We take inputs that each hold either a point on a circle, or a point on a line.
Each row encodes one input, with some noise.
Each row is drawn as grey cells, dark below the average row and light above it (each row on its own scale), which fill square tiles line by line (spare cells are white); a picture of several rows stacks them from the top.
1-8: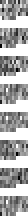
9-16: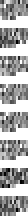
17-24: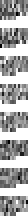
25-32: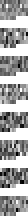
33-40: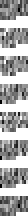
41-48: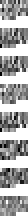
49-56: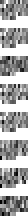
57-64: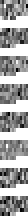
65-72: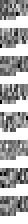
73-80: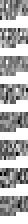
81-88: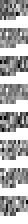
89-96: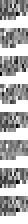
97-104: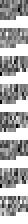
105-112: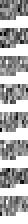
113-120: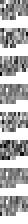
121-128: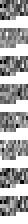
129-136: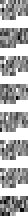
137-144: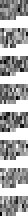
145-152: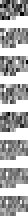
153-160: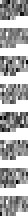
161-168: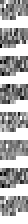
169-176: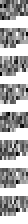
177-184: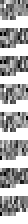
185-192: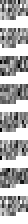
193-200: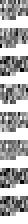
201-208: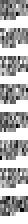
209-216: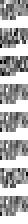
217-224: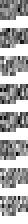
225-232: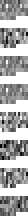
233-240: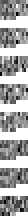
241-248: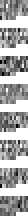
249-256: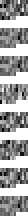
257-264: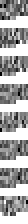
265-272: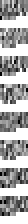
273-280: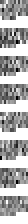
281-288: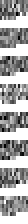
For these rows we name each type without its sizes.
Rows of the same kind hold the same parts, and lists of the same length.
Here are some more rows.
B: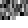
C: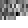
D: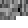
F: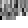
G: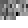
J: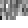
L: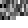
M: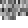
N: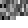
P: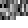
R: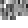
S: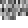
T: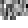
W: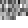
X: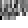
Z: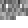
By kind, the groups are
B, D, L, N, P
C, F, G, J, M, R, S, T, W, X, Z

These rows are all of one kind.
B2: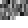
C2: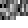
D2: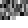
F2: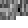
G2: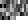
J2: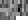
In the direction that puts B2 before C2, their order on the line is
B2, D2, G2, C2, F2, J2.
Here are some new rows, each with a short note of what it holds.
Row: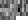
a point on a line
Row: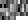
a point on a line
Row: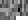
a point on a line
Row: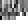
a point on a circle
